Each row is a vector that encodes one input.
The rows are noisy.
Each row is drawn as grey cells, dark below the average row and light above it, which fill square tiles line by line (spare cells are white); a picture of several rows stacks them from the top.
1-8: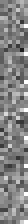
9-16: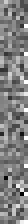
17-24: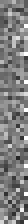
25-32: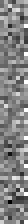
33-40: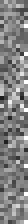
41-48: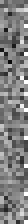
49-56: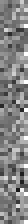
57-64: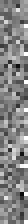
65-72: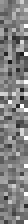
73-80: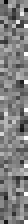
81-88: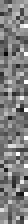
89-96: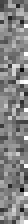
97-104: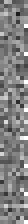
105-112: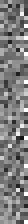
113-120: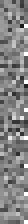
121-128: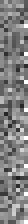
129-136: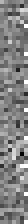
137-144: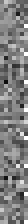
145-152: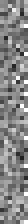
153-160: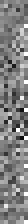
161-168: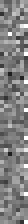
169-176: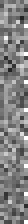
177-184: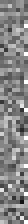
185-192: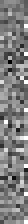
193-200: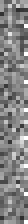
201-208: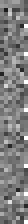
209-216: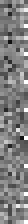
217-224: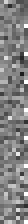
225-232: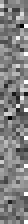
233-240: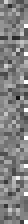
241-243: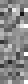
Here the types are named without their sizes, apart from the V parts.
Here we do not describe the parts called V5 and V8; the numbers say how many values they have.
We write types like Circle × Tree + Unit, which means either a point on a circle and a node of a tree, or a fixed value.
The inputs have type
(Bool × Circle + V8) × Line + List(V5) × Tree.
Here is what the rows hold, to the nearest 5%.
About 40% of them hold a point on a line, together with either a point on a circle and a true/false value, or a value of V8. The rest hold a node of a tree, together with a list of values of V5.
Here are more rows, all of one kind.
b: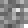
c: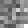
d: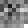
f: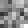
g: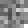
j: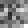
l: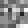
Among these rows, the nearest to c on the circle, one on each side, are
b and d.
